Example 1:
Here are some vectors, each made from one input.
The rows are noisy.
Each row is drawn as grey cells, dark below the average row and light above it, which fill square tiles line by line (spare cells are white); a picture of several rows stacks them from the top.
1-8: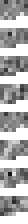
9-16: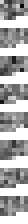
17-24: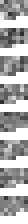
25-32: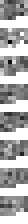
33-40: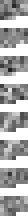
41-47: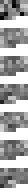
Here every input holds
one of 6 labels.
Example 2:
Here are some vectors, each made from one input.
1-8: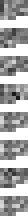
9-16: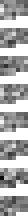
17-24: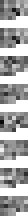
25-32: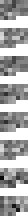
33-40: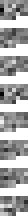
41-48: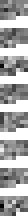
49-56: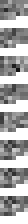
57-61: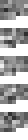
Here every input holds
a point on an 11-point circle.
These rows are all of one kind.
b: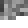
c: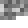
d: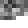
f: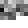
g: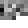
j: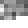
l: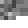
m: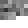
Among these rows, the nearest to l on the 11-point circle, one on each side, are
d and m.
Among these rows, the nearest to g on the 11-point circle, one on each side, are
b and f.
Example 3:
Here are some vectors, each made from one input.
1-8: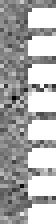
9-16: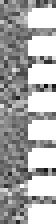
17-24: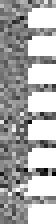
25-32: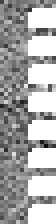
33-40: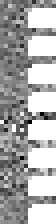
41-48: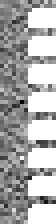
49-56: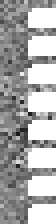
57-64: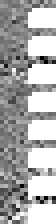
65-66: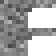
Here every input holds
one of 5 labels.
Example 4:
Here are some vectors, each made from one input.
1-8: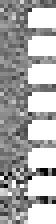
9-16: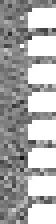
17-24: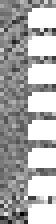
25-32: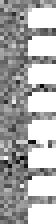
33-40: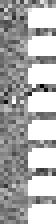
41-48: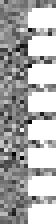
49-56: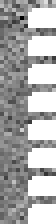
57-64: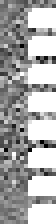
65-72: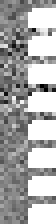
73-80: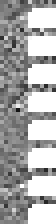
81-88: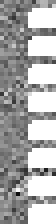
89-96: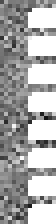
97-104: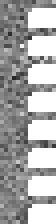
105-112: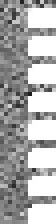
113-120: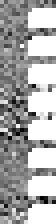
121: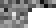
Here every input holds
one of 5 labels.
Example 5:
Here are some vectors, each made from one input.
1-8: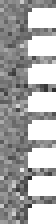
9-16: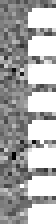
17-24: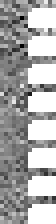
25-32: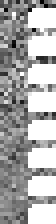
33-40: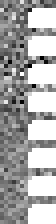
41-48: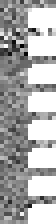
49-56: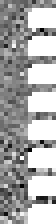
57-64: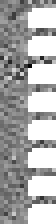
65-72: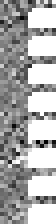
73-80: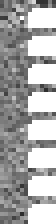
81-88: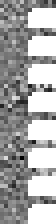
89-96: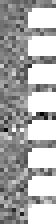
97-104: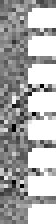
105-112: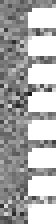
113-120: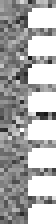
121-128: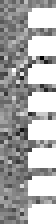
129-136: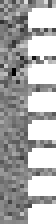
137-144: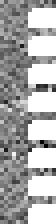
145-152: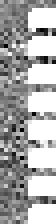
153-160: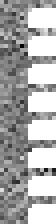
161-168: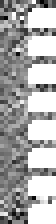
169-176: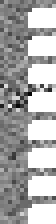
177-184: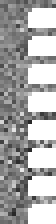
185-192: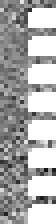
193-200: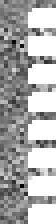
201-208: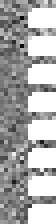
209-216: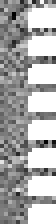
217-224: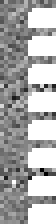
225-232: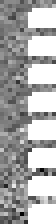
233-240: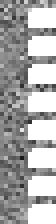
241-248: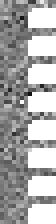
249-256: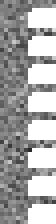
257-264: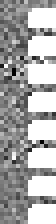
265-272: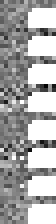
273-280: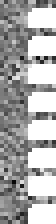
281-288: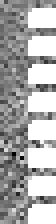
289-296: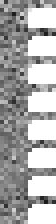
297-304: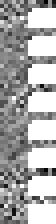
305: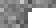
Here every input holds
one of 5 labels.
